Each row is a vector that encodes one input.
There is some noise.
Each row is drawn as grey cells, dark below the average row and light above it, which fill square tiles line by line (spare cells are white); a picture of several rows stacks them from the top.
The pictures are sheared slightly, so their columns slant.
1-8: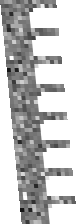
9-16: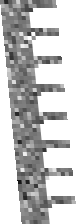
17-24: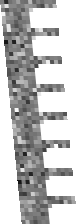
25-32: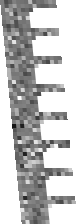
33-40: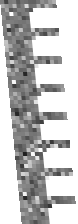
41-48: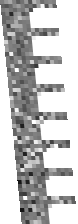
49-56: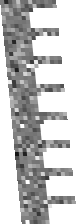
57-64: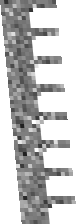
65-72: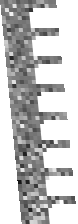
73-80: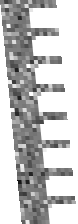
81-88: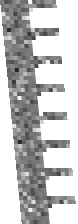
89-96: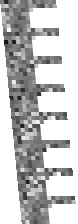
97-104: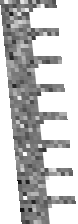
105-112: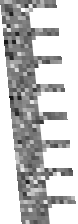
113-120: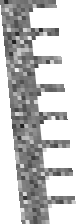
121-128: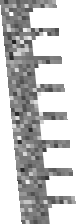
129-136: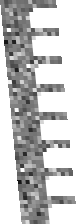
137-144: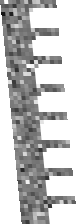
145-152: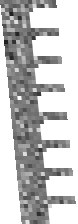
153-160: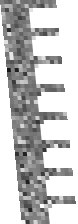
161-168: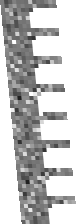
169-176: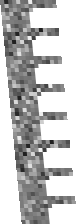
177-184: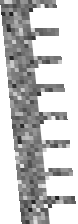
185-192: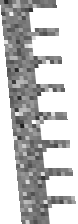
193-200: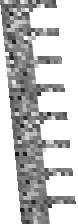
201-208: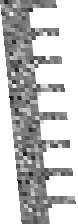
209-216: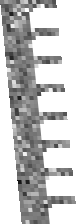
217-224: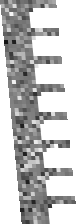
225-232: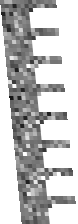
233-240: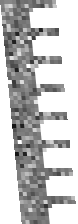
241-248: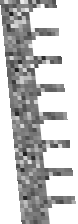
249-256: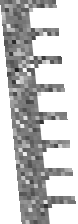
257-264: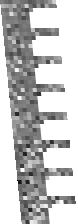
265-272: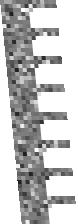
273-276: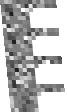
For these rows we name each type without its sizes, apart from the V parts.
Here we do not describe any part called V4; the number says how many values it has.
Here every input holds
either a point on a line and a value of V4, or a list of points on a circle.
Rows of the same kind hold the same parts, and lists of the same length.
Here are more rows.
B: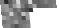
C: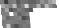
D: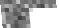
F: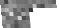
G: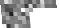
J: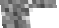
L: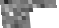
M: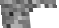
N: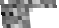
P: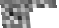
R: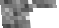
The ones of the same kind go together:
B, C, L
D, F
G, M, N
J, R
P

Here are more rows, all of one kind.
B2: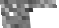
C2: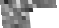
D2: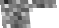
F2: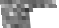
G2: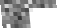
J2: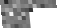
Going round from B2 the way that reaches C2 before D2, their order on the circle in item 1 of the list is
B2, J2, C2, D2, G2, F2.
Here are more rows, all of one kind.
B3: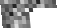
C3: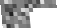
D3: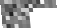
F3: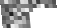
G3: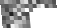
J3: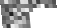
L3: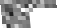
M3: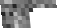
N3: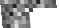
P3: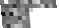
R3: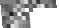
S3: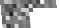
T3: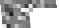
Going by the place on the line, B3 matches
D3, M3, N3 and S3.
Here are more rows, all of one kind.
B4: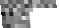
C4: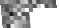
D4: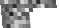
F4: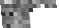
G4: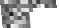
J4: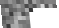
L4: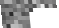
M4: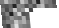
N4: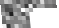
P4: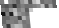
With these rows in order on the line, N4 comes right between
G4 and L4.
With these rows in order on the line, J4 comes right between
B4 and C4.
